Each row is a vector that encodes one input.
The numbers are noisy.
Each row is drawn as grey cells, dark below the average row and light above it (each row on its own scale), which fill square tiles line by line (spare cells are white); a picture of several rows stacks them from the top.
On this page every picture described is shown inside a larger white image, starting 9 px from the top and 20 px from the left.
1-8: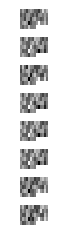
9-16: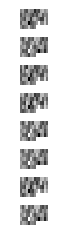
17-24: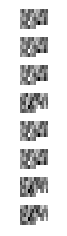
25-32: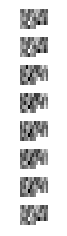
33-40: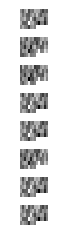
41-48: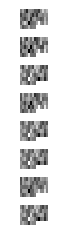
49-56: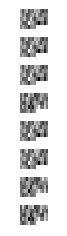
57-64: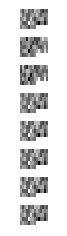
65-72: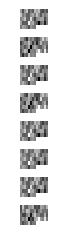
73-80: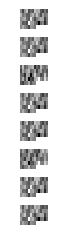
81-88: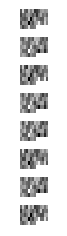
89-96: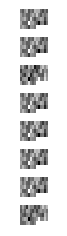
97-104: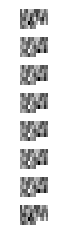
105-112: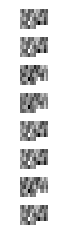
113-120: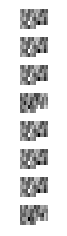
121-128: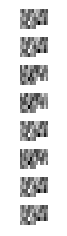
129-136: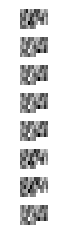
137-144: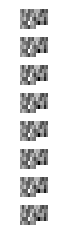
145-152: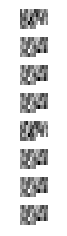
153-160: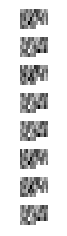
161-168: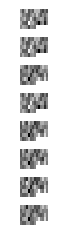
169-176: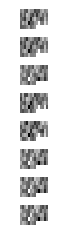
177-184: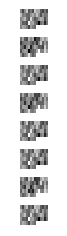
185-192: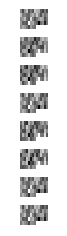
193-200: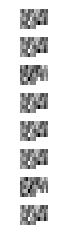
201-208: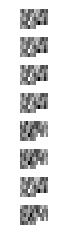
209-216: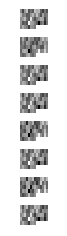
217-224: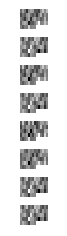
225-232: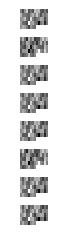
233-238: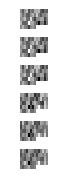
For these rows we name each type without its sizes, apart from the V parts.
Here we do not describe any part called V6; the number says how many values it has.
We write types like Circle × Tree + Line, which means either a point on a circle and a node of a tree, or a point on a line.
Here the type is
Bool × Bool × Bool × Bool + Tree × Tree × Tree × V6.
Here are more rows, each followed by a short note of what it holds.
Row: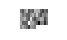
four true/false values
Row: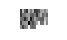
a node of each of three trees and a value of V6
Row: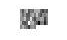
four true/false values
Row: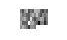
four true/false values
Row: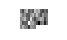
four true/false values
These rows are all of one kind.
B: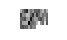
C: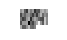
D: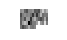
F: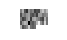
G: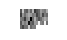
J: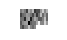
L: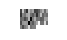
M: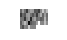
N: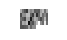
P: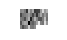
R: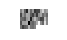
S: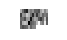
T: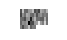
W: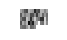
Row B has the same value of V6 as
F, L, N and R.
